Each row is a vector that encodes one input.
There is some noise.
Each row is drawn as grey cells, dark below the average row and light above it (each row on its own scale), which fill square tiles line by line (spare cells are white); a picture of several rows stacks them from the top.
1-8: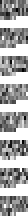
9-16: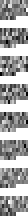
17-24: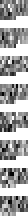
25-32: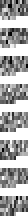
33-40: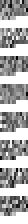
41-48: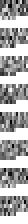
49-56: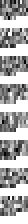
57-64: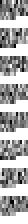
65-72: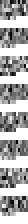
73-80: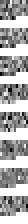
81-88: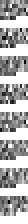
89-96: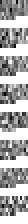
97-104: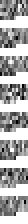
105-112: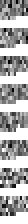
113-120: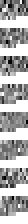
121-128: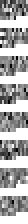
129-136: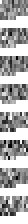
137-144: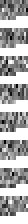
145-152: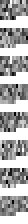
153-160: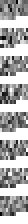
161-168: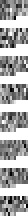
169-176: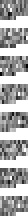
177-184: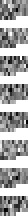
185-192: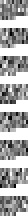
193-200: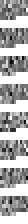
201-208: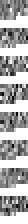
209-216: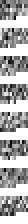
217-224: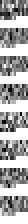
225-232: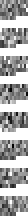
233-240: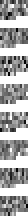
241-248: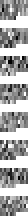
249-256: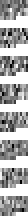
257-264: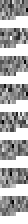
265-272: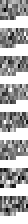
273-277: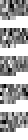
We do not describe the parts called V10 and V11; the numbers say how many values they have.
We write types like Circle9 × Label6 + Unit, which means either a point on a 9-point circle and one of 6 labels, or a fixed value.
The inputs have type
Bool × V10 + (Line7 + Line8) × V11.
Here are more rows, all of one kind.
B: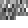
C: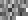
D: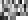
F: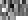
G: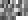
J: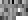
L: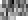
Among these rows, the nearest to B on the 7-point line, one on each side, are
C and F.
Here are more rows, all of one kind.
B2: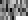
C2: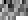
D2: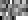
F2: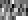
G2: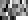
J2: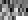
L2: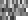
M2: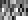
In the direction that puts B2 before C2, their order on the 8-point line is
D2, L2, J2, M2, B2, F2, G2, C2.
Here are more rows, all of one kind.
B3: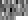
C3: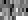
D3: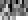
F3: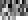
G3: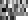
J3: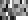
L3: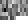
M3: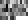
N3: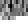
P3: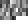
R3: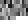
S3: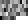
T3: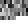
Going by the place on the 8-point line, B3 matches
L3, M3, R3 and T3.
